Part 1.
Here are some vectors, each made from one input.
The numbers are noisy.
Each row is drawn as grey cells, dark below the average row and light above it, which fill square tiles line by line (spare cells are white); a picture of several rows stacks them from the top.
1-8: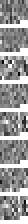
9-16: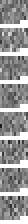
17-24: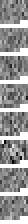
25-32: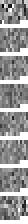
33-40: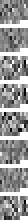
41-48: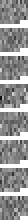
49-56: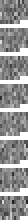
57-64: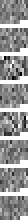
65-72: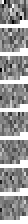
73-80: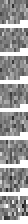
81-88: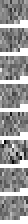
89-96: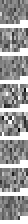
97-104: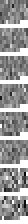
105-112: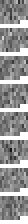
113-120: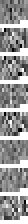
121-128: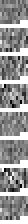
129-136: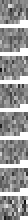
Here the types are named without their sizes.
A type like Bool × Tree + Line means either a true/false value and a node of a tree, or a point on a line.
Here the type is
Bool × Label + Line.
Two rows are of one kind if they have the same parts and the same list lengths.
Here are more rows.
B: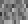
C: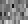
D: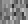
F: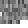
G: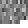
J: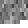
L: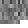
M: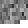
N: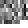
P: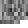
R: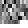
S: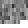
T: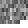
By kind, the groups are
B, C, D, F, G, J, L, M, P, S, T
N, R

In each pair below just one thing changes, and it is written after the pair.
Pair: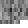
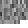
the true/false value
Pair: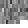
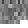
the label
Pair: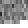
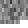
the true/false value
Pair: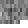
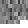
the label
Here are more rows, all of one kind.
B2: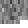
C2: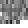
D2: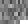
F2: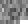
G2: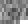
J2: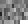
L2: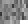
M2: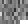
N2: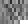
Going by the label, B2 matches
F2 and G2.
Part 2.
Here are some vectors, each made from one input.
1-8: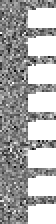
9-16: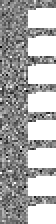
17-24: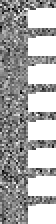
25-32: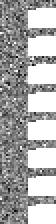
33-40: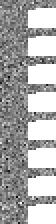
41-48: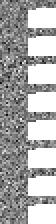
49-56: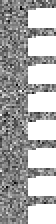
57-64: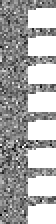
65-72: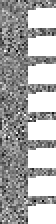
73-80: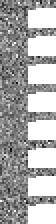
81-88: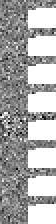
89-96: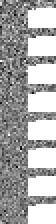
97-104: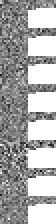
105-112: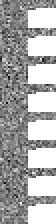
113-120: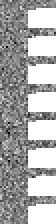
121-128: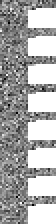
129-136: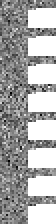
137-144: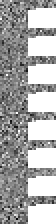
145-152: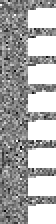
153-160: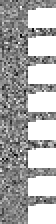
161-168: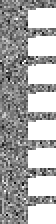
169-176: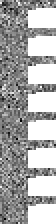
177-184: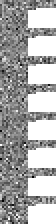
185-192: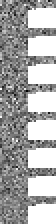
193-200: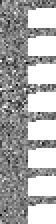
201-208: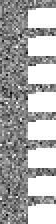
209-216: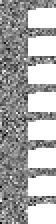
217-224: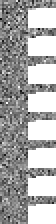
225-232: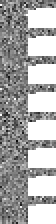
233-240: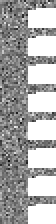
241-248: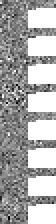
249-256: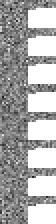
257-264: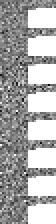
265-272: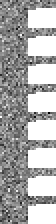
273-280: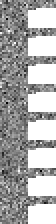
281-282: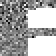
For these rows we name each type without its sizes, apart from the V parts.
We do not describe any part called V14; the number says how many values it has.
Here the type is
Line × (Line + V14).
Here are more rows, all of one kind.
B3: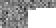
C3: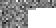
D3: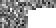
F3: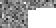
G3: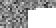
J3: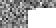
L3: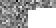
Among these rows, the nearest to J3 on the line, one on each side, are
F3 and L3.
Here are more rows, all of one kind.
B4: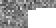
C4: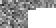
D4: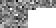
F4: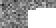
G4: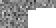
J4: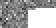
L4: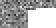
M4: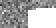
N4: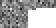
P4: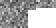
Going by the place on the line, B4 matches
C4, G4 and L4.
